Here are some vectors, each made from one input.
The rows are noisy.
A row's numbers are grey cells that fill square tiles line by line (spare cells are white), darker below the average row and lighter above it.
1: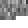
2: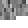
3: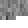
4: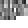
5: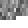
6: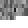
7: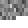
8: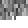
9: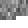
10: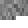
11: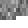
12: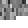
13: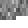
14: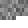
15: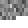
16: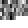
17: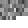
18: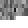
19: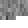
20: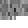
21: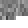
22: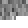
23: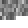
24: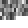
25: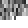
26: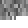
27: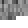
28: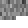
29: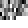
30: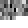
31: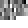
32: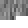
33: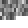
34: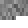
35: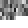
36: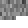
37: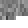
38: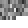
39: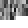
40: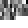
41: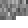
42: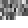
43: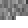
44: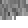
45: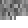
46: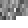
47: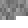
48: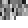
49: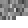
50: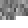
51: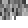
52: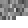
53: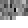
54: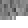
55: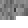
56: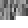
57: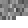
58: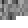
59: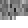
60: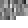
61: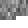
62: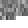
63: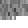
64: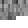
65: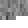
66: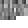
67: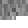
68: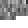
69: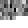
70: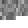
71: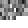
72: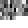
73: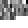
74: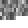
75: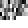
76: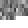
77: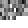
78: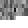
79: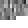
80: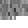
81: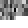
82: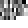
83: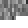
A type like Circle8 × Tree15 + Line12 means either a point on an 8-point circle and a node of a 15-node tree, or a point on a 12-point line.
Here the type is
Tree12.
